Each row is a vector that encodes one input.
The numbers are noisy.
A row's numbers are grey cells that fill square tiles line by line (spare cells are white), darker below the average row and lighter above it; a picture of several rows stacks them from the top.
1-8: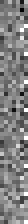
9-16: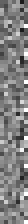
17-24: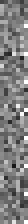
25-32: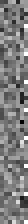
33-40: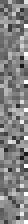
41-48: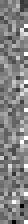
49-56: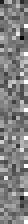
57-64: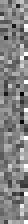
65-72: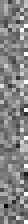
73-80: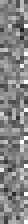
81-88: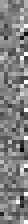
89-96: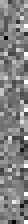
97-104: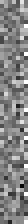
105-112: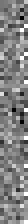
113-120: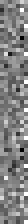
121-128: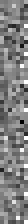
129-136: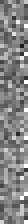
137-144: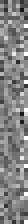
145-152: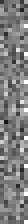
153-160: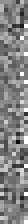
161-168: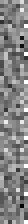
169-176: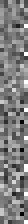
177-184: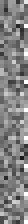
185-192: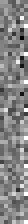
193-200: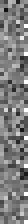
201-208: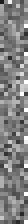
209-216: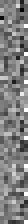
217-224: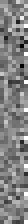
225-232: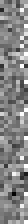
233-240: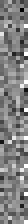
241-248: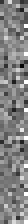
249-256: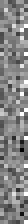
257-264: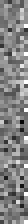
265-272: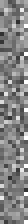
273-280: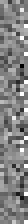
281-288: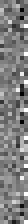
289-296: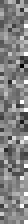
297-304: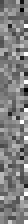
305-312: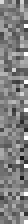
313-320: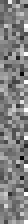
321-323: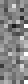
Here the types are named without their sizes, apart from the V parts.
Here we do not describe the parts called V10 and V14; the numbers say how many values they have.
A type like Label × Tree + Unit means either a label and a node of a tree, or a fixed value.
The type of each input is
(Line + V10) × (Line + V14).
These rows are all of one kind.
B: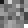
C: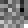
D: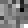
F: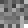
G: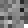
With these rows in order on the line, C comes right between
D and G.
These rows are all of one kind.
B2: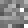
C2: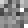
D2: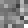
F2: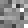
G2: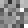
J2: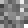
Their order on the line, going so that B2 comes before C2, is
F2, B2, D2, G2, C2, J2.
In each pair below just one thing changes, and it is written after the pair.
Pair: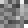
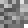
the value of V10
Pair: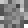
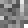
the value of V10
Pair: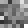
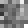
the place on the line
